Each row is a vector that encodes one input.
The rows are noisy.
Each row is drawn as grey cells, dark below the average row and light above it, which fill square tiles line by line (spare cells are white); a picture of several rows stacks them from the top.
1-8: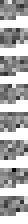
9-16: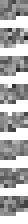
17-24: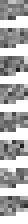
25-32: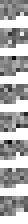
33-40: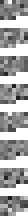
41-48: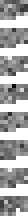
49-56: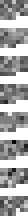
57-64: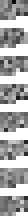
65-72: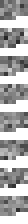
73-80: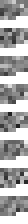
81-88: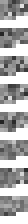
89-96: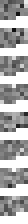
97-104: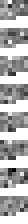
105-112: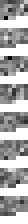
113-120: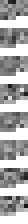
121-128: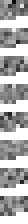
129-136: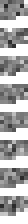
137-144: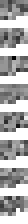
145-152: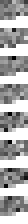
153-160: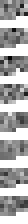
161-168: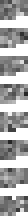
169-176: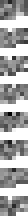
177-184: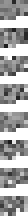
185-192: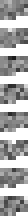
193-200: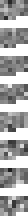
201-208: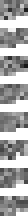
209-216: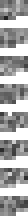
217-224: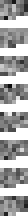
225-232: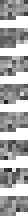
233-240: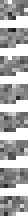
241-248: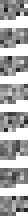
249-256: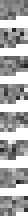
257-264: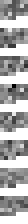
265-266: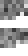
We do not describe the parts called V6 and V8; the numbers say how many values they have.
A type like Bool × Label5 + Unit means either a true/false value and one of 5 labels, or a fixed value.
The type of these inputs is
Bool × Bool × Bool × Bool × (Line7 + V6) × V8.
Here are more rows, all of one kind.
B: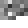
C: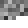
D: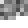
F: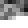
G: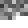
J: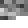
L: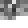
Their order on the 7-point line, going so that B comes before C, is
B, J, F, C, L, D, G.
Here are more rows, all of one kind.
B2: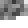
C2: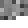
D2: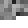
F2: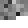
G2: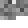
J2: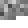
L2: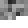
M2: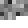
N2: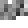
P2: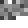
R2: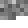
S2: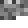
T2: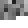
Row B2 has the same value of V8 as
P2, S2 and T2.
